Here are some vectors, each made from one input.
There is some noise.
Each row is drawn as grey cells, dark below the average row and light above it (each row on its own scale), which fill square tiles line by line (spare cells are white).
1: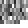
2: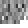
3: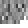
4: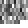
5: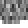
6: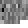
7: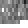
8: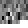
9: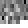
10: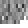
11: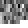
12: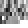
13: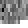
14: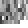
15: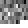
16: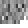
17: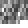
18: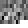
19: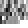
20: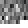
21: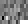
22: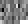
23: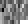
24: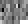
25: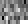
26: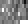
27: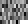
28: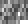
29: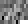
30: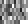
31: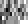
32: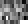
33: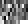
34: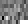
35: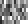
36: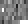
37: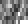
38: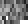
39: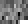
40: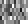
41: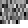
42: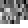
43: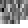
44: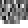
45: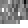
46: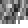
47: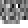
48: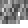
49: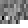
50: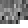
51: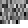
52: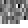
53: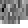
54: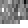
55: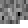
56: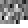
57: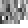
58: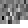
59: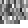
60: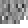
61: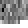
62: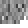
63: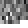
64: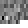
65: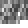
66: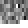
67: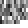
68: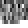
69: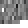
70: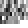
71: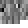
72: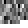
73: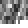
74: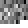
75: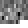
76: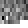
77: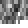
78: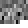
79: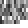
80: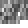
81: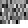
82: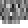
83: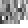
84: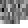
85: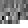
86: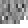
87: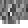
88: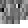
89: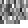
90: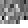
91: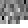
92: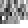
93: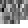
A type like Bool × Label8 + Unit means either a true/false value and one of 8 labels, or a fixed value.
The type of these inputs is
Line5 + List3(Line4).
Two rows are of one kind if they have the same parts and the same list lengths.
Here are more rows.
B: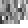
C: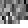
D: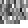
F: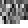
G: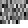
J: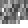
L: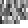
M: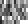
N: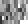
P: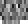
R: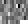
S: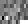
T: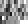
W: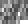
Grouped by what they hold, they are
B, D, L, M, N, T
C, F
G
J, W
P, R, S

